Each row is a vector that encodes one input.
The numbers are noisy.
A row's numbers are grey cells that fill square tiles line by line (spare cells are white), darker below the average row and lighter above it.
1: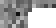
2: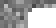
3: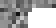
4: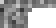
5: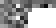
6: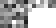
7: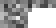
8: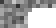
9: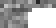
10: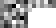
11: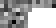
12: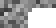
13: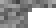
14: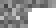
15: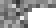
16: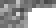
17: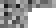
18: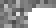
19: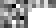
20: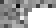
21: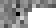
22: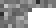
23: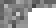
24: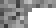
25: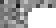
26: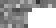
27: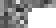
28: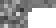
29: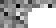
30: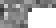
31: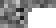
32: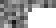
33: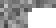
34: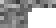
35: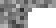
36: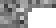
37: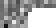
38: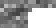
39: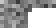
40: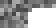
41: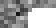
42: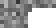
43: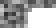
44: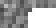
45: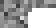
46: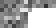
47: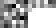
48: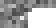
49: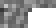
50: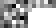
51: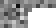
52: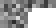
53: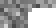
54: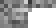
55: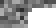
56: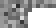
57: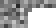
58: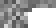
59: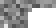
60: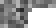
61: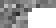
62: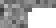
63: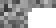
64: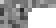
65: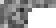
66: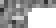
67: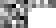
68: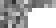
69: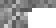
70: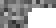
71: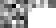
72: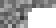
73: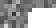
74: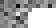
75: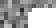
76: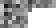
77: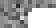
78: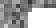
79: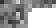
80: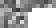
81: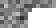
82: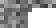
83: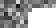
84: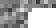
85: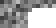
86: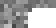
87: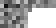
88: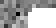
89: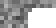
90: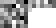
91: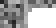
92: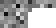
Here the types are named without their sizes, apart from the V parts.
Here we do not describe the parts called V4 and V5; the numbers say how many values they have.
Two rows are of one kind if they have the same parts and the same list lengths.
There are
3 kinds of row.
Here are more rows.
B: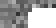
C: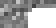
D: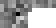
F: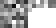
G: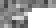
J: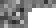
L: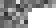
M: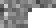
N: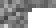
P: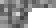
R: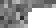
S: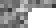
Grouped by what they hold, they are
B, C, D, J, M, N, R
F
G, L, P, S

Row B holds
a point on each of two lines, three true/false values and a value of V5.
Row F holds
a point on each of two lines.
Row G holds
a point on each of two lines, a value of V4 and a value of V5.
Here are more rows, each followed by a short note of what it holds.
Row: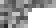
a point on each of two lines, a value of V4 and a value of V5
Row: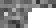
a point on each of two lines, a value of V4 and a value of V5
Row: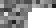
a point on each of two lines, a value of V4 and a value of V5
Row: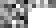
a point on each of two lines
